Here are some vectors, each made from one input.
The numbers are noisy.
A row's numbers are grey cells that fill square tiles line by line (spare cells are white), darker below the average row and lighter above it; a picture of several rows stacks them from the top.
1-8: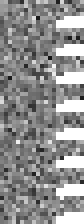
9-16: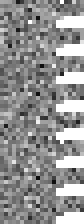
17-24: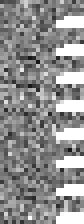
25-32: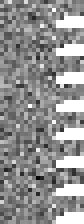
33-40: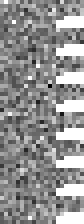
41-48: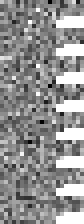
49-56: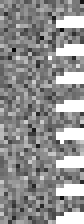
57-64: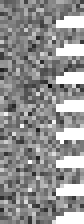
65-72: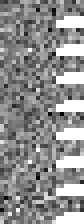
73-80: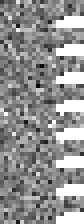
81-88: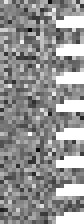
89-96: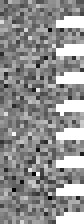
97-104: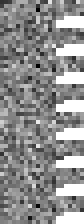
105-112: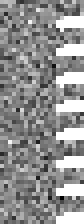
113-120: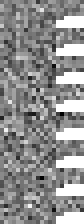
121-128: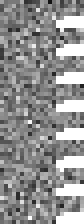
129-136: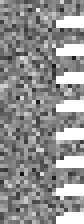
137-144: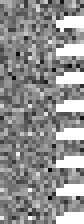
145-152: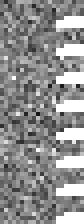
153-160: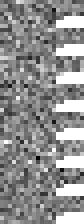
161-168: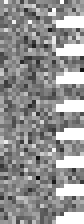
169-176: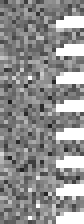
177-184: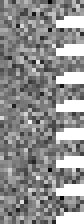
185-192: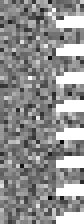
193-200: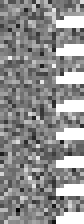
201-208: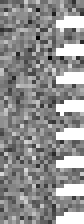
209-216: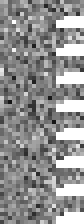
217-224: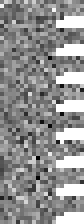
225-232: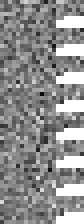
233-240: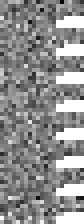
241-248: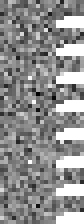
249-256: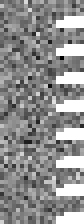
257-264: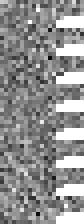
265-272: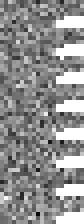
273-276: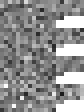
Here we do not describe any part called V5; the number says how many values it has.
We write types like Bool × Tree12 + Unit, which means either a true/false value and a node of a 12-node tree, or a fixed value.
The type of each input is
(Circle6 + Label7) × V5.
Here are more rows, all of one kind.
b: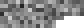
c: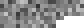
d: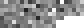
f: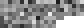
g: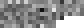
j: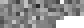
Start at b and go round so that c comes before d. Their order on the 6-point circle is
b, j, c, d, g, f.
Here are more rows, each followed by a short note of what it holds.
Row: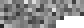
a point on a 6-point circle and a value of V5
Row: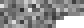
a point on a 6-point circle and a value of V5
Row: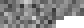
a point on a 6-point circle and a value of V5
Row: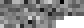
one of 7 labels and a value of V5
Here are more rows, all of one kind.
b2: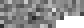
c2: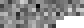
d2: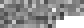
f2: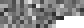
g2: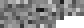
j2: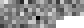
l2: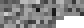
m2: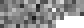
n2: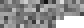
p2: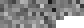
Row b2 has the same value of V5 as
l2, m2 and n2.
